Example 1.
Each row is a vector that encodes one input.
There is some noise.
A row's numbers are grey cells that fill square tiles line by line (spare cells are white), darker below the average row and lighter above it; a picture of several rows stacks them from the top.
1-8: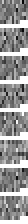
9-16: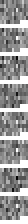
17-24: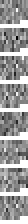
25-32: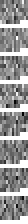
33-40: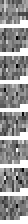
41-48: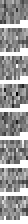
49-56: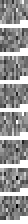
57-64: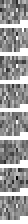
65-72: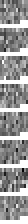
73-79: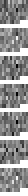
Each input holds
a node of an 11-node tree and a true/false value.
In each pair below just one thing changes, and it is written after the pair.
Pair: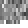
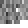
the node of the tree
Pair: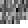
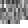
the true/false value
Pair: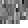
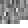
the true/false value
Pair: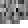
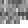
the true/false value
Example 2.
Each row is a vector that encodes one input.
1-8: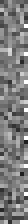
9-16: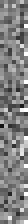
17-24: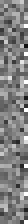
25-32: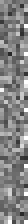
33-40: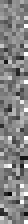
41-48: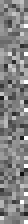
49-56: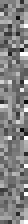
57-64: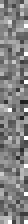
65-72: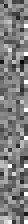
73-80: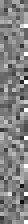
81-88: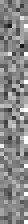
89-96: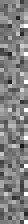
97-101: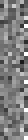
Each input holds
a list of up to two points on an 8-point circle.
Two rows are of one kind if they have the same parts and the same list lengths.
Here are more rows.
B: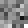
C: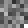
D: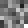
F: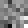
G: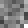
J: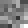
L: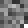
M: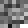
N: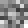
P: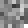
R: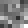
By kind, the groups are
B, C, D, G, L, P
F, J, N, R
M

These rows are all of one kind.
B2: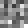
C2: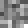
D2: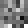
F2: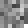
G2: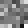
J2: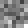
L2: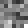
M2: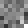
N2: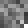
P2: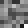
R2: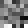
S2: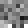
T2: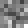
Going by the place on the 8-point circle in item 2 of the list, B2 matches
D2 and M2.
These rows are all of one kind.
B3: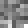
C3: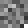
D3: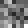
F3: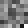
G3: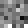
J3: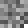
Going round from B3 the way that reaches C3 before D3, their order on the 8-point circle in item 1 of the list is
B3, G3, J3, F3, C3, D3.
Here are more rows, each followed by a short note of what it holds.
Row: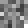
a list of one item
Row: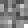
a list of two items
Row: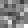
a list of two items
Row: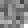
a list of one item
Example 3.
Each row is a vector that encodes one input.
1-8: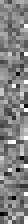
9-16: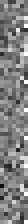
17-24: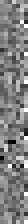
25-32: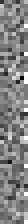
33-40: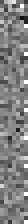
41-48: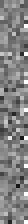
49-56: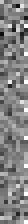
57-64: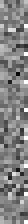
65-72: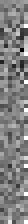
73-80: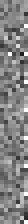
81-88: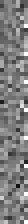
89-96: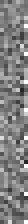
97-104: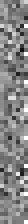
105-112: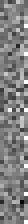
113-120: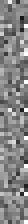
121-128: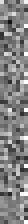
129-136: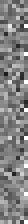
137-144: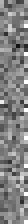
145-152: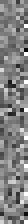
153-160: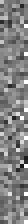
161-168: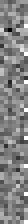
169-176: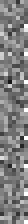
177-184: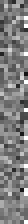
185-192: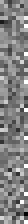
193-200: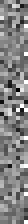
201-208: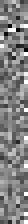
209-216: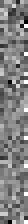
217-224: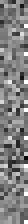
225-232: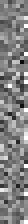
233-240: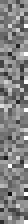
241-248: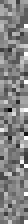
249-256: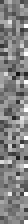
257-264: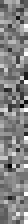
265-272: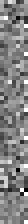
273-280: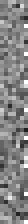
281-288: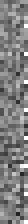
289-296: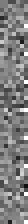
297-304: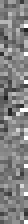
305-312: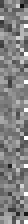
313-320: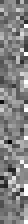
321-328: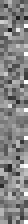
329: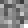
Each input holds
a list of up to two points on an 8-point circle.
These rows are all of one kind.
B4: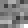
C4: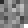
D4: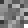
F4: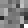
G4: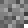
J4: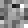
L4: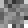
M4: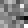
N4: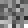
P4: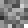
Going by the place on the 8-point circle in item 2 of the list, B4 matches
J4 and N4.
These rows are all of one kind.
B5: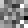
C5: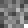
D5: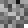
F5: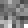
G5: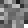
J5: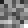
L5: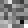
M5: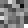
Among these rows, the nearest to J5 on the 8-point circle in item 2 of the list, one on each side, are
B5 and G5.
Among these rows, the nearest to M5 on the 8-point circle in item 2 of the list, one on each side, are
D5 and F5.
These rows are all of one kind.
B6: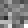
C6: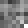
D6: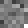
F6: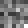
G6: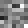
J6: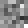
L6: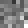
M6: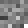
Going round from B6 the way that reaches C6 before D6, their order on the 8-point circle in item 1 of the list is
B6, J6, G6, M6, C6, D6, L6, F6.
